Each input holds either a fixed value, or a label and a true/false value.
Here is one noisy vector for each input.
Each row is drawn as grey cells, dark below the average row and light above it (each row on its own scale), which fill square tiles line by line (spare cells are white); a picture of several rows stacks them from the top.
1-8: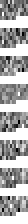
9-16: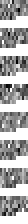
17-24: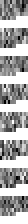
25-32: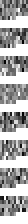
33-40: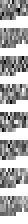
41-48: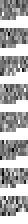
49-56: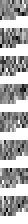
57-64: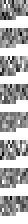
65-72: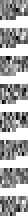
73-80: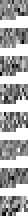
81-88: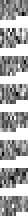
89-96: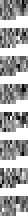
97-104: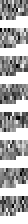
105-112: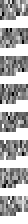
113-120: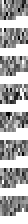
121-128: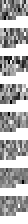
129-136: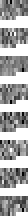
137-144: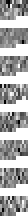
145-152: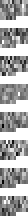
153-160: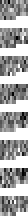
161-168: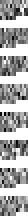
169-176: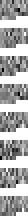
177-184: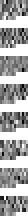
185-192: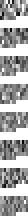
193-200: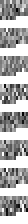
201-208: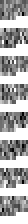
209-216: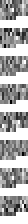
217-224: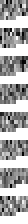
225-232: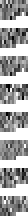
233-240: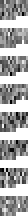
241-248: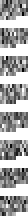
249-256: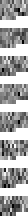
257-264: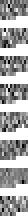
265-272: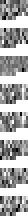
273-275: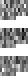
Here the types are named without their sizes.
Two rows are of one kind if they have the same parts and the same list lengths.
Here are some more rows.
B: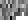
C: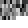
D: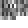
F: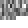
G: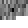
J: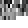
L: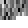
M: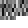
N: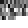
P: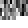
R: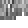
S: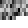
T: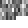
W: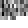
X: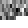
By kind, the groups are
B, C, F, G, J, L, M, N, P, R, S, T, X
D, W

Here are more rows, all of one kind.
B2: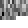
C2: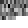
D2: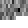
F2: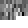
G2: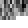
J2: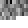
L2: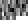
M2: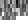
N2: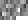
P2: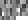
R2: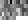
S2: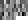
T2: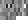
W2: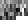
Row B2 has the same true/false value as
D2, T2 and W2.
